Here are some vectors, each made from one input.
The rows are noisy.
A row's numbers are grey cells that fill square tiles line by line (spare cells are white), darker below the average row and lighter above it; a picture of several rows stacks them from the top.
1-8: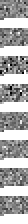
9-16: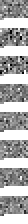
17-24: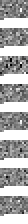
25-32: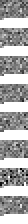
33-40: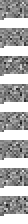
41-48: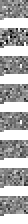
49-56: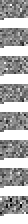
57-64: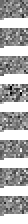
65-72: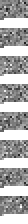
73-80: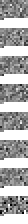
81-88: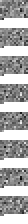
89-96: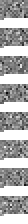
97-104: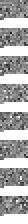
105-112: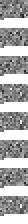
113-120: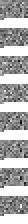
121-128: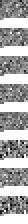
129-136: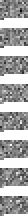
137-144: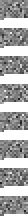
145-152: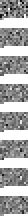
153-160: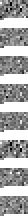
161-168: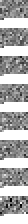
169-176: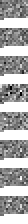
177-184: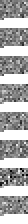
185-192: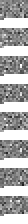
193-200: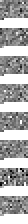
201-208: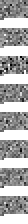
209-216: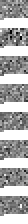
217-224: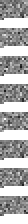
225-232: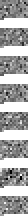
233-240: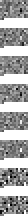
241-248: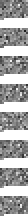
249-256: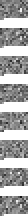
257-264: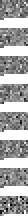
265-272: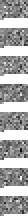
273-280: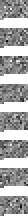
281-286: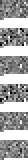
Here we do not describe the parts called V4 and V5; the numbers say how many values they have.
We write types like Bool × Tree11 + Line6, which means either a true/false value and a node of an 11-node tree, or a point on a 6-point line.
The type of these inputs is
(Bool × V5 + V4) × List2(Circle6 × Line8).
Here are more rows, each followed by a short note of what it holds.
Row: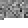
a value of V4, together with a list of two items
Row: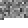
a value of V4, together with a list of two items
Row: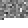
a true/false value and a value of V5, together with a list of two items
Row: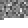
a true/false value and a value of V5, together with a list of two items
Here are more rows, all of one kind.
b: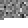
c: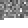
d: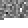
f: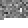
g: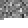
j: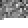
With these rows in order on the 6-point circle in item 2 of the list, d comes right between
c and j.
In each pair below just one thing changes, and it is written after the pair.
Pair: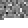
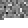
the place on the 8-point line in item 2 of the list
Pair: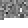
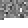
the place on the 6-point circle in item 1 of the list
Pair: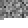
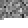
the place on the 8-point line in item 1 of the list
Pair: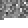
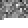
the true/false value
